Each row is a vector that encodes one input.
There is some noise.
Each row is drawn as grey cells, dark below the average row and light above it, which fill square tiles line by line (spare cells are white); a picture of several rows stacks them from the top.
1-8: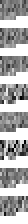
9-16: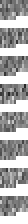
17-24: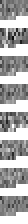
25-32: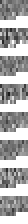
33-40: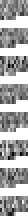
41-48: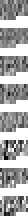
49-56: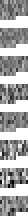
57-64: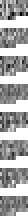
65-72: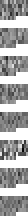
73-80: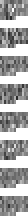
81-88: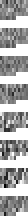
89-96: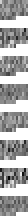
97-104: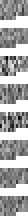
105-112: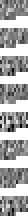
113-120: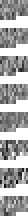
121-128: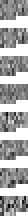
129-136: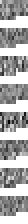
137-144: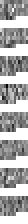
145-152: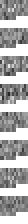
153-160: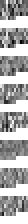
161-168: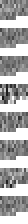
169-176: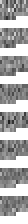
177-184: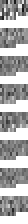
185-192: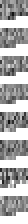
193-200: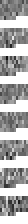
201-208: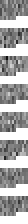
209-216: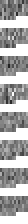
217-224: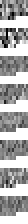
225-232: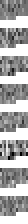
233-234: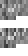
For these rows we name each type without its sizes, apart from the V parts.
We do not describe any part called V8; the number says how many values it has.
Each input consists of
either a node of a tree, a true/false value and a value of V8, or a list of points on a line.
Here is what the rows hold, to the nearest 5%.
About 55% of them hold a node of a tree, a true/false value and a value of V8. The rest are lists of points on a line.
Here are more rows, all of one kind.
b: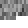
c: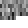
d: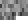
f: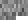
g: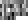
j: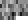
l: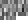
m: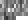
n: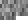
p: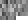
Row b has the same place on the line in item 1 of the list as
f, l and m.
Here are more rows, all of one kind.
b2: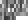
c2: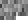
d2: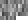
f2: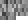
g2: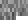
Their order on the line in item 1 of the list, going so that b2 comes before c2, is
g2, b2, c2, f2, d2.
